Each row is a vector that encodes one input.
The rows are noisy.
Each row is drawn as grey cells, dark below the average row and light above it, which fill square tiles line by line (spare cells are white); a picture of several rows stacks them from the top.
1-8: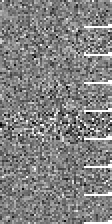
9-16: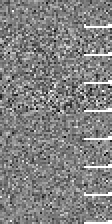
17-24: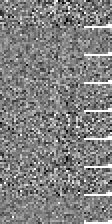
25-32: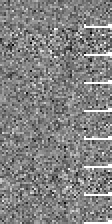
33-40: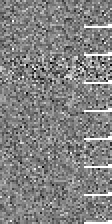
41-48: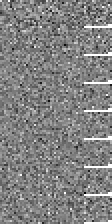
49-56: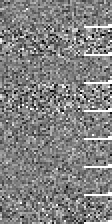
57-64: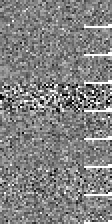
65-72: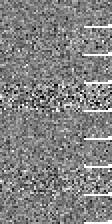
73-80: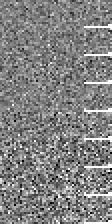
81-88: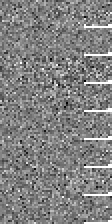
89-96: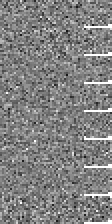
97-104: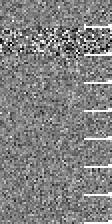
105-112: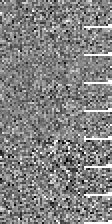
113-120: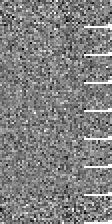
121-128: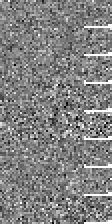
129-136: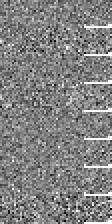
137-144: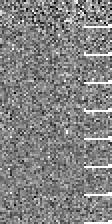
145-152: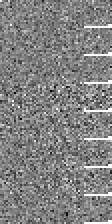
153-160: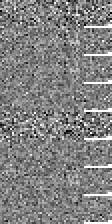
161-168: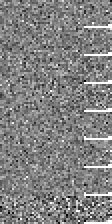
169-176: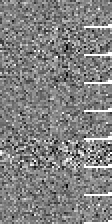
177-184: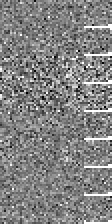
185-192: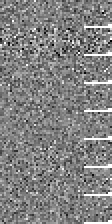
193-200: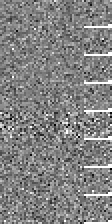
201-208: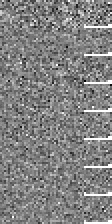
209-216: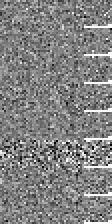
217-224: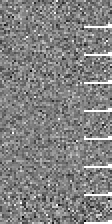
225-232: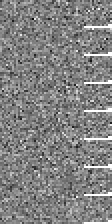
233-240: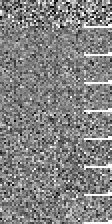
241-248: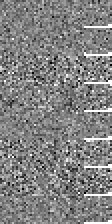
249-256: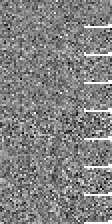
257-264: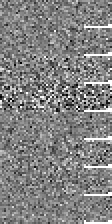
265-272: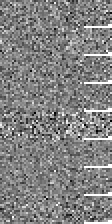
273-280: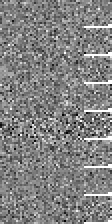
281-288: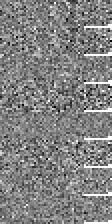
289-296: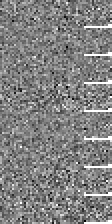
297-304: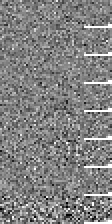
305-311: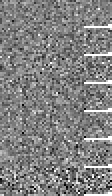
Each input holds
a point on a 16-point circle and a node of a 14-node tree.
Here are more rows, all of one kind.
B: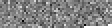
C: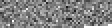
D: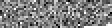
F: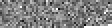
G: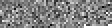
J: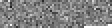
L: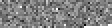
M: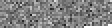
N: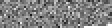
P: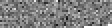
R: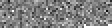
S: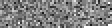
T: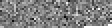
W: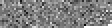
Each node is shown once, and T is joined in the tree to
C, F, L and R.
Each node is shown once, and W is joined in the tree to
P.
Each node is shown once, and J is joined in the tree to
D, G, N and R.
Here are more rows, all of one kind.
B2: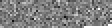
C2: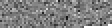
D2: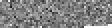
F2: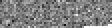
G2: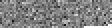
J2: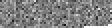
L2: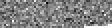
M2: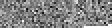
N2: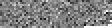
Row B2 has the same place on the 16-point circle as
F2, G2 and J2.
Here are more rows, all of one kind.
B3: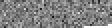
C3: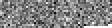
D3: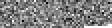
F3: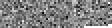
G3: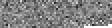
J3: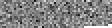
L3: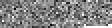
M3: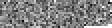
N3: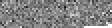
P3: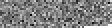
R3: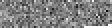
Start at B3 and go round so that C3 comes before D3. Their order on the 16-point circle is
B3, N3, C3, M3, J3, P3, D3, L3, R3, G3, F3.
